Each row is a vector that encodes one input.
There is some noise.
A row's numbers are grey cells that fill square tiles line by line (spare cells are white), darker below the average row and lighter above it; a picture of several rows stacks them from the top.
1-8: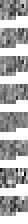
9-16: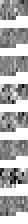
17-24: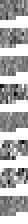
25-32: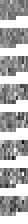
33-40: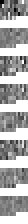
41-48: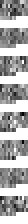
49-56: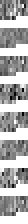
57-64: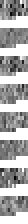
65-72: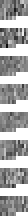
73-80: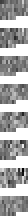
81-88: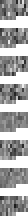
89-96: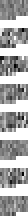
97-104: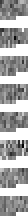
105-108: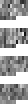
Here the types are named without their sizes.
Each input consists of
either a point on a circle, or three true/false values.
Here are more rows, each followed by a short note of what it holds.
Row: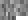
three true/false values
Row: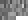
a point on a circle
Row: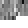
three true/false values
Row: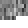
three true/false values
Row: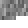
a point on a circle
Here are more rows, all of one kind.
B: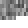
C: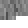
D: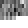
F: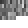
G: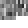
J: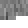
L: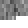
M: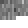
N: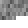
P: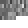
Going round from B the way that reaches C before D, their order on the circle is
B, N, L, C, J, G, D, M, F, P.
